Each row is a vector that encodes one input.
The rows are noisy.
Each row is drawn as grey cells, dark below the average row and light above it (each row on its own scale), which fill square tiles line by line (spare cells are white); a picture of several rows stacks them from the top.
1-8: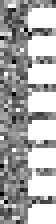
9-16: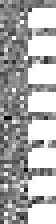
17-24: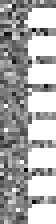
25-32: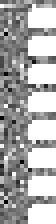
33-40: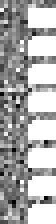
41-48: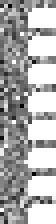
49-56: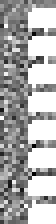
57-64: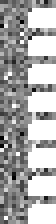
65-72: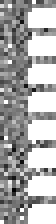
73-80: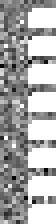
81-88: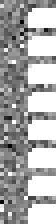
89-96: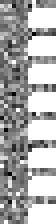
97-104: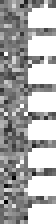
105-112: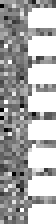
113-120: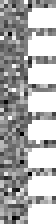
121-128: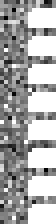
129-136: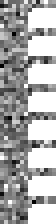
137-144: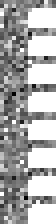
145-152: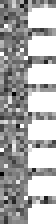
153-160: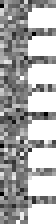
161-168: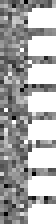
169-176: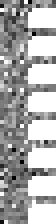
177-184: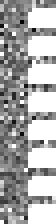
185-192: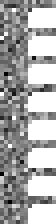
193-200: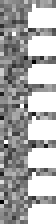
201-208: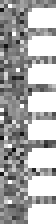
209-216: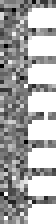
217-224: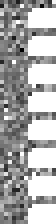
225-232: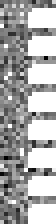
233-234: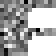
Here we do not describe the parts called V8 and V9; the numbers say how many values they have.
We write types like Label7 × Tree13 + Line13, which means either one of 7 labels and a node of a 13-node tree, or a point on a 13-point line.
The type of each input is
(Label7 × (Line5 + V8) + Line6) × V9.
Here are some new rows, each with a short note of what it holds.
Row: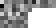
one of 7 labels, a value of V8 and a value of V9
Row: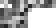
one of 7 labels, a value of V8 and a value of V9
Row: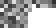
one of 7 labels, a value of V8 and a value of V9
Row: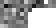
a point on a 6-point line and a value of V9
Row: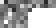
one of 7 labels, a value of V8 and a value of V9
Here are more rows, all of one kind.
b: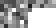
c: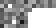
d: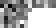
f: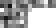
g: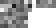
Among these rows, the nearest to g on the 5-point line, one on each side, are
c and f.
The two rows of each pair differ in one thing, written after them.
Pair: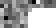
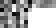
the value of V9
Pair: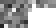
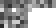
the label
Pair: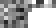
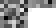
the place on the 5-point line
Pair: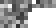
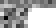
the place on the 5-point line
